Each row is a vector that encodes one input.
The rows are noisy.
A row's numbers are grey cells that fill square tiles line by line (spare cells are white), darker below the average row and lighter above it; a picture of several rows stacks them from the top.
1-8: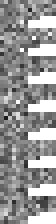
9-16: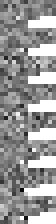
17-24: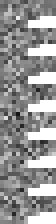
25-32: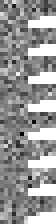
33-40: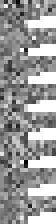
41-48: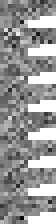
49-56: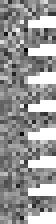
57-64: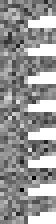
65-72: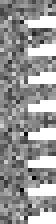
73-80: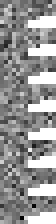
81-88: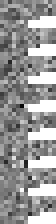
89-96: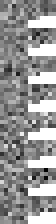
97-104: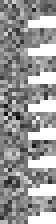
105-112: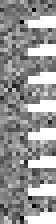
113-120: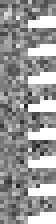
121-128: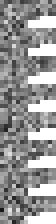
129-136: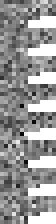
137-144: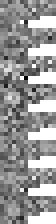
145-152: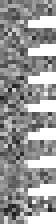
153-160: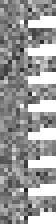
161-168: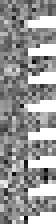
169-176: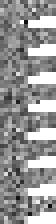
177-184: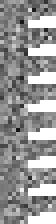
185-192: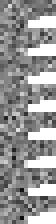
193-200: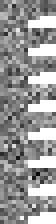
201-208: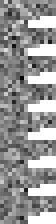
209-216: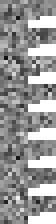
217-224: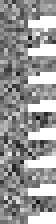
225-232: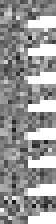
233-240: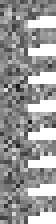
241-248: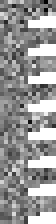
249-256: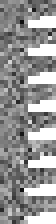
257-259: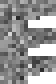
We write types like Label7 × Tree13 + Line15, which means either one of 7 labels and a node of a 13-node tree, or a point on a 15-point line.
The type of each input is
Bool × Bool × Bool × Bool × Bool.
